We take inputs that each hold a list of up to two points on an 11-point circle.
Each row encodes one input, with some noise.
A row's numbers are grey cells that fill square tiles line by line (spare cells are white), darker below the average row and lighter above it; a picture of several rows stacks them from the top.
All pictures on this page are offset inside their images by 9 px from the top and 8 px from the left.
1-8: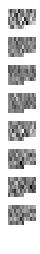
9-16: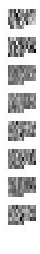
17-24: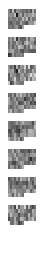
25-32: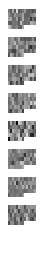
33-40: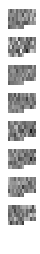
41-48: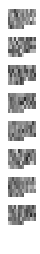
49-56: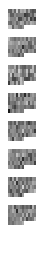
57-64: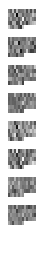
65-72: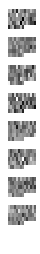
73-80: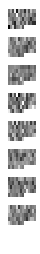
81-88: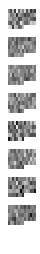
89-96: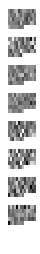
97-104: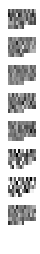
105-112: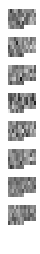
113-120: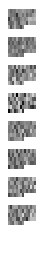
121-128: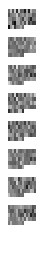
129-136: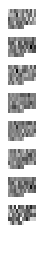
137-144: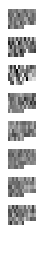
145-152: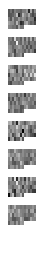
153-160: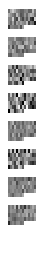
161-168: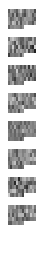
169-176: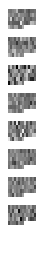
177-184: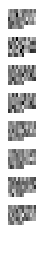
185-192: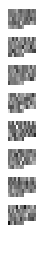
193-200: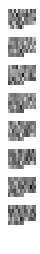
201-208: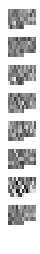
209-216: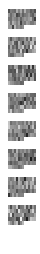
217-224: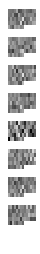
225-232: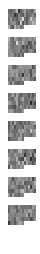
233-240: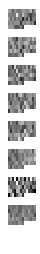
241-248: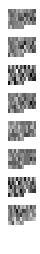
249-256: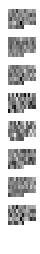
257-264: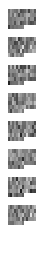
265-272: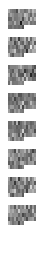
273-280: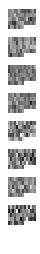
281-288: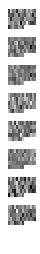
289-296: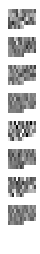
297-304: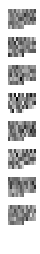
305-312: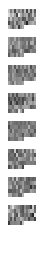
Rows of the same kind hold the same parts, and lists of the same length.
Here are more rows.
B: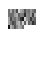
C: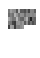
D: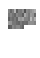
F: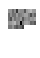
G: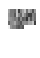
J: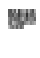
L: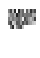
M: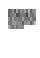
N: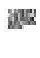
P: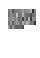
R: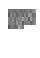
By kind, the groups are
B, C, G, P
D, F, J, L, M, R
N

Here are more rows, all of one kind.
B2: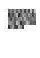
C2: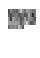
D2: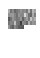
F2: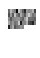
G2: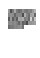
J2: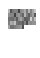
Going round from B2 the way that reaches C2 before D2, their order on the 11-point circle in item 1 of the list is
B2, F2, C2, D2, J2, G2.
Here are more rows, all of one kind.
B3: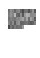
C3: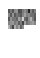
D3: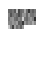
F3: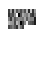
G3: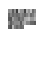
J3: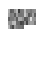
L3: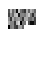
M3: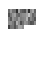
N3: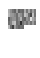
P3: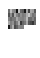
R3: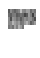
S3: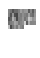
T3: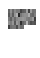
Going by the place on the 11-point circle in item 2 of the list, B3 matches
L3, N3 and T3.
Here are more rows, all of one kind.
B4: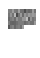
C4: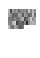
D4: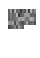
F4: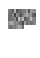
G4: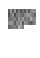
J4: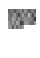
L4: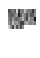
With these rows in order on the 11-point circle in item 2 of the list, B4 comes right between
C4 and G4.
